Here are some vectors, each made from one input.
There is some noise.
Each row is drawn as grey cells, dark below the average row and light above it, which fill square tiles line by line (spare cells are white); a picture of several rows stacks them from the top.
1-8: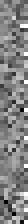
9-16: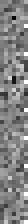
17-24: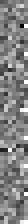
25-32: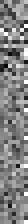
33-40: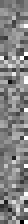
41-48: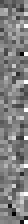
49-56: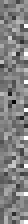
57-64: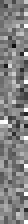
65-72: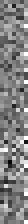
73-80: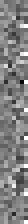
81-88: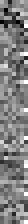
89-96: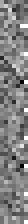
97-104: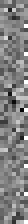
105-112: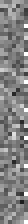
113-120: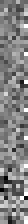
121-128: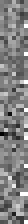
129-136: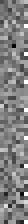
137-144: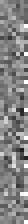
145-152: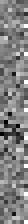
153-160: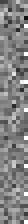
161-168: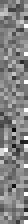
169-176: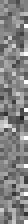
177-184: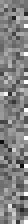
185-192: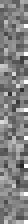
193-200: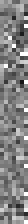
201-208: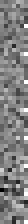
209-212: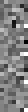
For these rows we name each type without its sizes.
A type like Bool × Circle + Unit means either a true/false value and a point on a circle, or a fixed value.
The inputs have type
(Bool × Bool × Bool × Bool + Unit) × Tree + Line.
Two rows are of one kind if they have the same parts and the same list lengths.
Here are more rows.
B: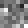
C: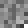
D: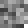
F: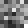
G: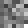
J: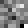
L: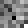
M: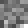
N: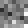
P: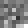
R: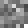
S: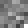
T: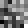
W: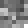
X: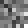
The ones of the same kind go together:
B, C, D, G, L, M, N, P, R, W, X
F, T
J, S

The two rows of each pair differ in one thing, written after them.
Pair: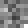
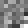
the node of the tree
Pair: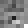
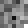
one of the four true/false values
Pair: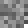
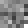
the node of the tree
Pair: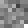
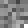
the node of the tree
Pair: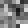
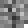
the node of the tree
